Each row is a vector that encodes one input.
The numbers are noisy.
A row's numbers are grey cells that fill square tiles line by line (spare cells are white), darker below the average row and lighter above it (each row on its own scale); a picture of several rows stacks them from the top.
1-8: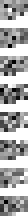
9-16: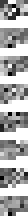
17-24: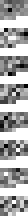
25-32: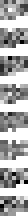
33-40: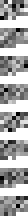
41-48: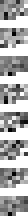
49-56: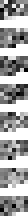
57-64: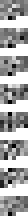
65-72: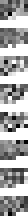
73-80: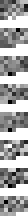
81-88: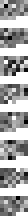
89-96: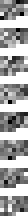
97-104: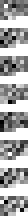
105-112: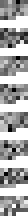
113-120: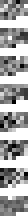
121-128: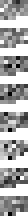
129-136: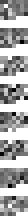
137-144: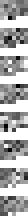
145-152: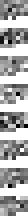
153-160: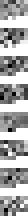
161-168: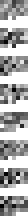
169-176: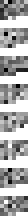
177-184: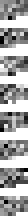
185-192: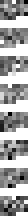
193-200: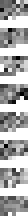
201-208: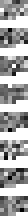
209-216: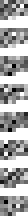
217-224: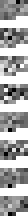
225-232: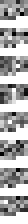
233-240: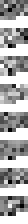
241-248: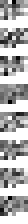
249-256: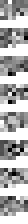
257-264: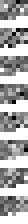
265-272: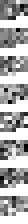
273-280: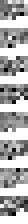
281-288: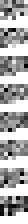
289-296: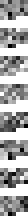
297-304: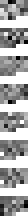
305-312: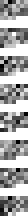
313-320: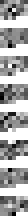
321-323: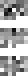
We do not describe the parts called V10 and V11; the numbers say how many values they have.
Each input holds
either a node of a 14-node tree and a true/false value, or a value of V10 and a value of V11.
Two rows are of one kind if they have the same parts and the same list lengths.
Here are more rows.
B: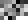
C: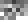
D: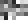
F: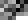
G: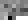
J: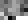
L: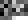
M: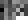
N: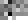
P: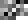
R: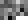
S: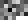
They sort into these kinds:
B, C, D, F, P, S
G, J, L, M, N, R

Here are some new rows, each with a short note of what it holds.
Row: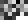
a value of V10 and a value of V11
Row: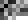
a node of a 14-node tree and a true/false value
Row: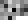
a node of a 14-node tree and a true/false value
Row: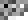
a node of a 14-node tree and a true/false value
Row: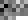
a node of a 14-node tree and a true/false value
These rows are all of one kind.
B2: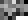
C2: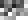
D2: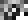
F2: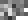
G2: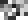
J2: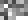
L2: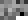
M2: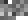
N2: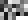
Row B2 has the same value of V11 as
D2 and G2.
